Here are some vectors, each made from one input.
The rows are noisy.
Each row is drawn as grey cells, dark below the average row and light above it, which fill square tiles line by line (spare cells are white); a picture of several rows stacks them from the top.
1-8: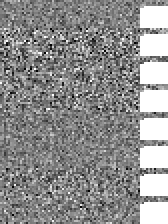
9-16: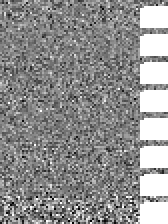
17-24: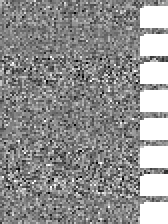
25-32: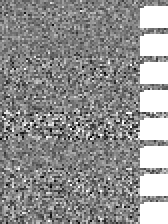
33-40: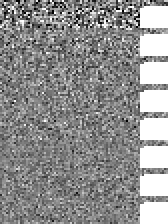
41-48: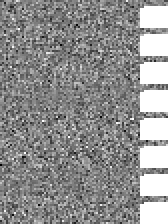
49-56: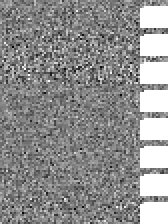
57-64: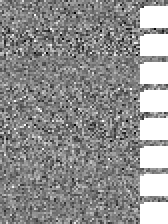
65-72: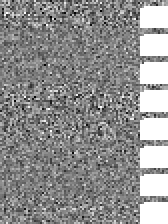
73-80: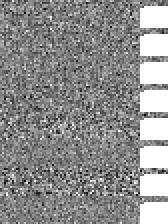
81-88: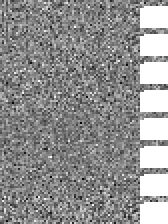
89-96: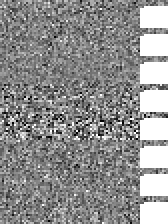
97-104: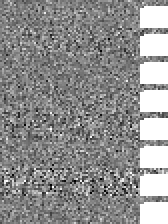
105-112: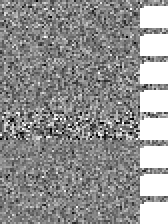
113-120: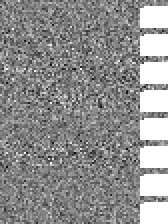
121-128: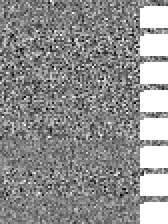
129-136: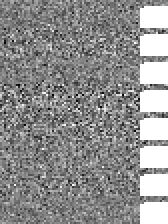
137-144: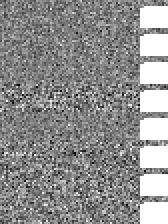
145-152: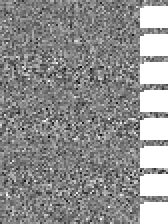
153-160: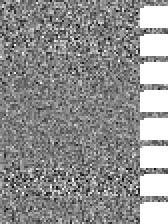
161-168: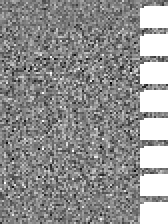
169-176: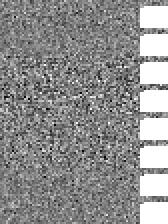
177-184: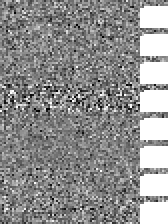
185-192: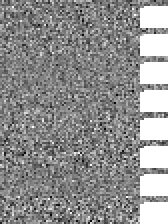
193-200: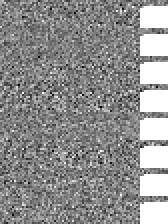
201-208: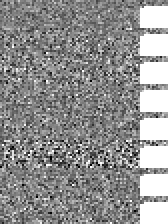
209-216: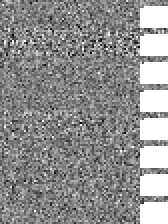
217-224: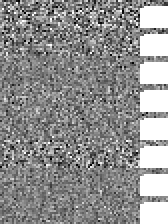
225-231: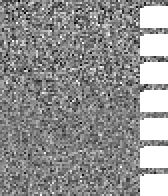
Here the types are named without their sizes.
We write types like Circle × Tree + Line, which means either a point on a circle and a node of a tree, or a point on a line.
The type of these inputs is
Circle × (Circle + Line).
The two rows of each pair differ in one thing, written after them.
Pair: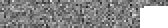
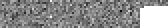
the place on the line
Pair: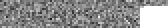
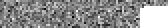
the place on the circle
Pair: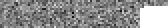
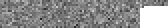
the place on the line
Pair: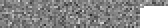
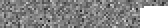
the place on the circle
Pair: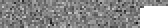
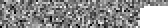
the place on the line
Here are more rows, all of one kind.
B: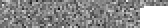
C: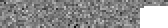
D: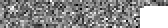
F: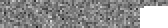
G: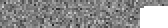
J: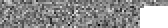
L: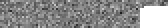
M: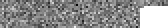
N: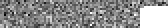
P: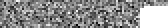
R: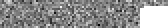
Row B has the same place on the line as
D and M.
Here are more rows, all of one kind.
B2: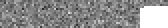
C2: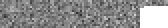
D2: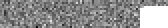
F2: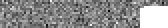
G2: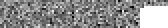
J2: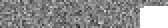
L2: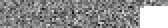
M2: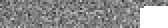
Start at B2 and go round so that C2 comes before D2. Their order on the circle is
B2, M2, C2, J2, D2, L2, G2, F2.
